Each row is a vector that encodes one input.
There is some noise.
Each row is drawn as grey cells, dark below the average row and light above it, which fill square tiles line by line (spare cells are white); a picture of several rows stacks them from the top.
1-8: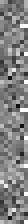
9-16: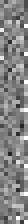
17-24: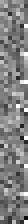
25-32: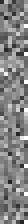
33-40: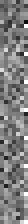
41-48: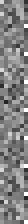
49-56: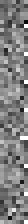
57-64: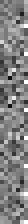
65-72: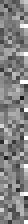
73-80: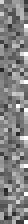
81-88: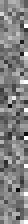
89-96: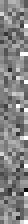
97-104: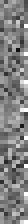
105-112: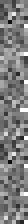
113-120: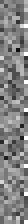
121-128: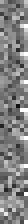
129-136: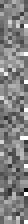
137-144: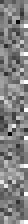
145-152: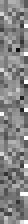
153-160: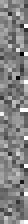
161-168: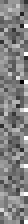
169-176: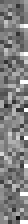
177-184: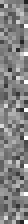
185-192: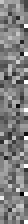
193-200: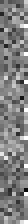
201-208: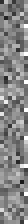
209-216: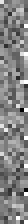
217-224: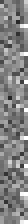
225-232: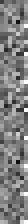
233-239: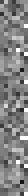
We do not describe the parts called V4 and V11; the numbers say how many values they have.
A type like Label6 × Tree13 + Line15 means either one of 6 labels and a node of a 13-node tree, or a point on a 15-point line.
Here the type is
Bool × (Tree7 + V11) + V4.
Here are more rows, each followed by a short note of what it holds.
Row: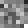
a true/false value and a value of V11
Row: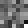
a value of V4
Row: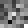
a value of V4
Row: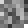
a true/false value and a value of V11
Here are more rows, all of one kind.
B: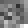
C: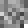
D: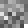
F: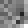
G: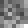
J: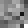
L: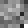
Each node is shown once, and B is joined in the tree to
G.
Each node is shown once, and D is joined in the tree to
C.
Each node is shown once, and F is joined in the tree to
C, G and J.
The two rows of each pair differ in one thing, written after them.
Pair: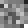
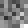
the true/false value
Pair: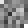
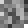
the value of V11
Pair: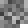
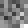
the value of V11
